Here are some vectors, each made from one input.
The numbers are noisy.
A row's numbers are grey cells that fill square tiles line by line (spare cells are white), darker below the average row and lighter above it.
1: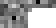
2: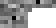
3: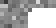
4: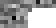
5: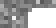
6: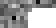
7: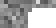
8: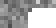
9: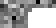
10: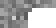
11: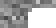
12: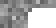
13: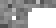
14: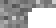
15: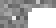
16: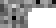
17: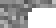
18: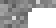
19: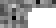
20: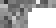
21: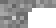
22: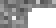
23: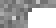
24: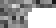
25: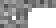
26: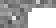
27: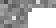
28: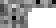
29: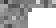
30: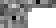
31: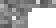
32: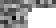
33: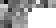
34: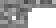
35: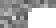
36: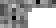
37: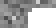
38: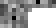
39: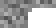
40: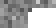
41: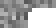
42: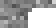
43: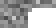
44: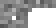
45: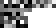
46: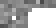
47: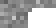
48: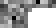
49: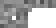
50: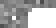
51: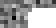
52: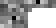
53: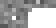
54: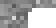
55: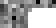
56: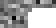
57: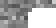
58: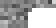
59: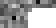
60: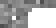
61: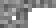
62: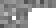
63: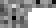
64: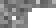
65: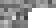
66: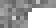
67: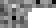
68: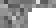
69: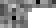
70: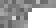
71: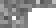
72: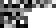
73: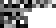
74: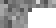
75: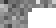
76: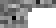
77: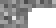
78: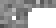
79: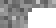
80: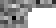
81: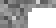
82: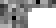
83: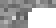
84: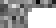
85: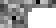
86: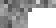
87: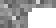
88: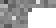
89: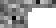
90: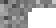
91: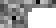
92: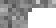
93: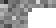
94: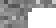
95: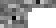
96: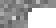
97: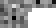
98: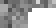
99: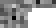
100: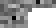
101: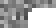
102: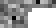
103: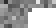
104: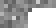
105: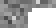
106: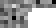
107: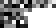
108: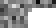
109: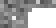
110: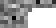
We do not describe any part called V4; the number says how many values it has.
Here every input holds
a list of up to two items, each a true/false value and a value of V4.
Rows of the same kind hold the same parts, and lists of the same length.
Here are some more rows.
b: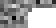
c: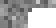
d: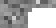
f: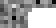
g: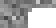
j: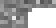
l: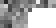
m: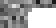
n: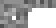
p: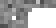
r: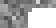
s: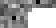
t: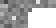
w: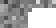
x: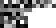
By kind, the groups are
b, f, m, s
c, d, g, j, l, n, p, r, t, w
x

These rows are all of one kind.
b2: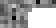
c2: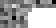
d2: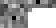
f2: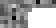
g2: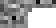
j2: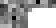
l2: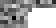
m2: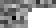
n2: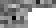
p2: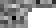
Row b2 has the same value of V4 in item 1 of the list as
c2, f2 and j2.
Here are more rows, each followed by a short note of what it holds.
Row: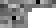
a list of one item
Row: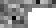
a list of one item
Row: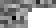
a list of one item
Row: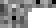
a list of one item
